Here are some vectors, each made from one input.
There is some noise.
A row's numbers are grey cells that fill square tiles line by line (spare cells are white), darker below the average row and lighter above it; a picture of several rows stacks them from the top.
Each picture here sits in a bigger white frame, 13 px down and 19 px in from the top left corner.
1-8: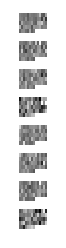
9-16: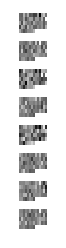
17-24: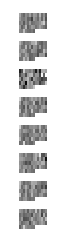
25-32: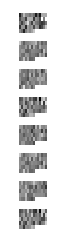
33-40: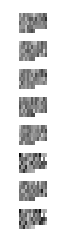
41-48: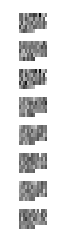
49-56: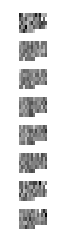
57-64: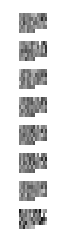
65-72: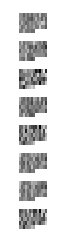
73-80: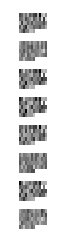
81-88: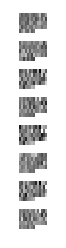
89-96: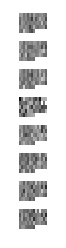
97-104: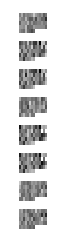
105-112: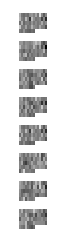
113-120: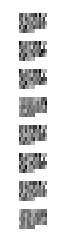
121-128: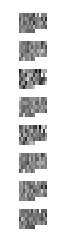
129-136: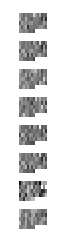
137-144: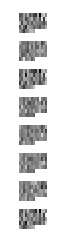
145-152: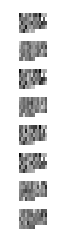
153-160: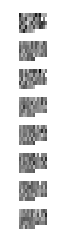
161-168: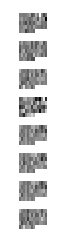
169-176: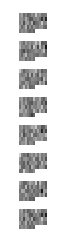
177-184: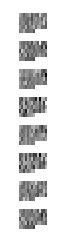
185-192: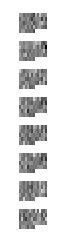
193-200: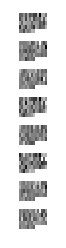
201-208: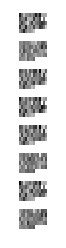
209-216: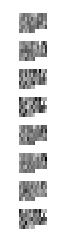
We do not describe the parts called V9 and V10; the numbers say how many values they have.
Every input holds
either a point on a 6-point circle and a true/false value, or a fixed value, or a value of V9 and a value of V10.
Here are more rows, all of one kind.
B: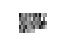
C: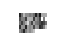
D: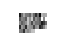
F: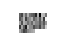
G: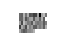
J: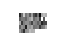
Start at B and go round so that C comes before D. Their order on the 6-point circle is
B, J, G, F, C, D.
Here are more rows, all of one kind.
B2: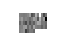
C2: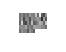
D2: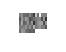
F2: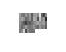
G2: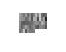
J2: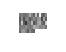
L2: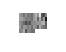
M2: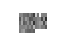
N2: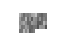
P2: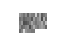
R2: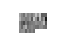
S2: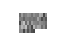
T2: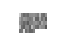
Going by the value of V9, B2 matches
F2, G2, L2 and R2.
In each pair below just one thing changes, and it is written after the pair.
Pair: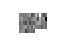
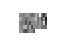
the value of V10
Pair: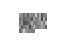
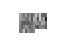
the value of V9
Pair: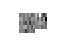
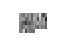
the value of V10
